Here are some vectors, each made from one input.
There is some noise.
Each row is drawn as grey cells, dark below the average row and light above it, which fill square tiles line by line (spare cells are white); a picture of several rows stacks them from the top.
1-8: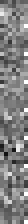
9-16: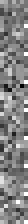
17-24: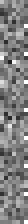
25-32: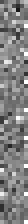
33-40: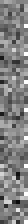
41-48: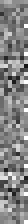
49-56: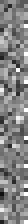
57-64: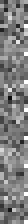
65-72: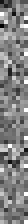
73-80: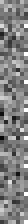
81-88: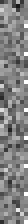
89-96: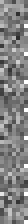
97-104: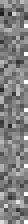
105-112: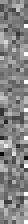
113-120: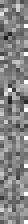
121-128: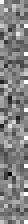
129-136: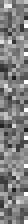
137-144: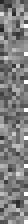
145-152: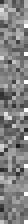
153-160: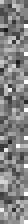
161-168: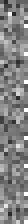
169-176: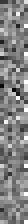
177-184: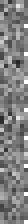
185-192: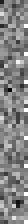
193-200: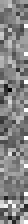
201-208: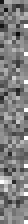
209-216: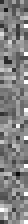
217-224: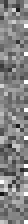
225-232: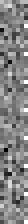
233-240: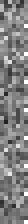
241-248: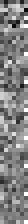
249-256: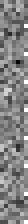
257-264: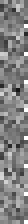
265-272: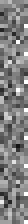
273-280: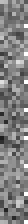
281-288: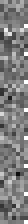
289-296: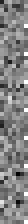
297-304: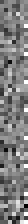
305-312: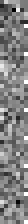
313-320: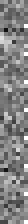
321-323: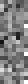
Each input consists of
a list of up to two items, each a point on a 3-point line and a point on a 5-point line.
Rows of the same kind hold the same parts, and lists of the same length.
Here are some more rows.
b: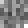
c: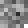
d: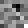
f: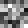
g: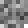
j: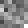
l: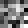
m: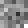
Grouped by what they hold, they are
b, c, g, m
d, j
f, l

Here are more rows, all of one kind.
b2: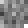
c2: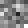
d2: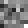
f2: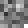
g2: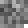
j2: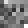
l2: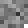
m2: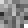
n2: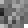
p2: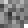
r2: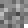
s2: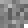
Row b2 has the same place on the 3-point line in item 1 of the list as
g2, j2, m2 and n2.
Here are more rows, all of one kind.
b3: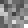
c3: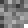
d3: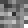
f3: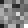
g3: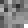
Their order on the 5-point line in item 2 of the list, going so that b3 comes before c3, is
d3, f3, b3, c3, g3.
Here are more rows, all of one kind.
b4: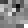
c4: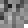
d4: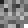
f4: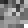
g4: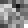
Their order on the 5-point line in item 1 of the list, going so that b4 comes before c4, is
b4, g4, d4, c4, f4.
